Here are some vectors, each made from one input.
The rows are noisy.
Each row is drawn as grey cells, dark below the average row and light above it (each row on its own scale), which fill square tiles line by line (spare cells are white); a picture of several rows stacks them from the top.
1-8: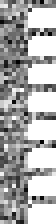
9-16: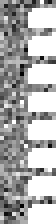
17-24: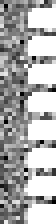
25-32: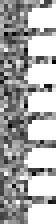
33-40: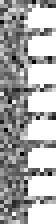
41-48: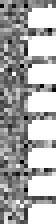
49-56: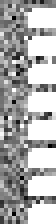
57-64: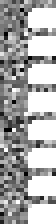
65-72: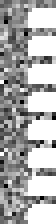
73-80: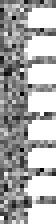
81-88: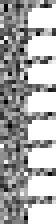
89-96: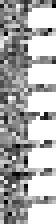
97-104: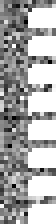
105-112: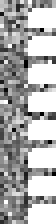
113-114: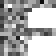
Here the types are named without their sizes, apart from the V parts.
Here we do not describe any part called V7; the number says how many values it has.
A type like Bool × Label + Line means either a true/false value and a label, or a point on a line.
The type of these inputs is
(Bool × Bool × Bool + Unit) × Label × V7.
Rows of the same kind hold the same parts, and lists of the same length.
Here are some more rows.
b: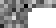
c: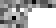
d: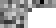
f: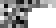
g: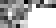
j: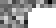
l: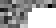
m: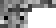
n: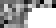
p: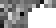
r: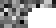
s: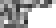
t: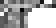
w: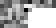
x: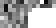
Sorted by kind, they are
b, c, f, j, n, p, r, s, t, w, x
d, g, l, m

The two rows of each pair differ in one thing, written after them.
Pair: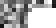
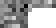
the label
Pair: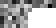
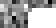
the label
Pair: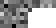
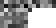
one of the three true/false values
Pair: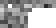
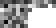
the label
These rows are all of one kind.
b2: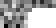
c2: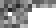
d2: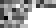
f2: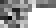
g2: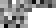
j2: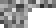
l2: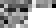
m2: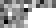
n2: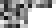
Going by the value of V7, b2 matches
g2 and j2.
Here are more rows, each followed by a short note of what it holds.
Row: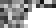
a label and a value of V7
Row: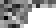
a label and a value of V7
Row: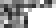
a label, three true/false values and a value of V7
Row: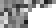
a label, three true/false values and a value of V7
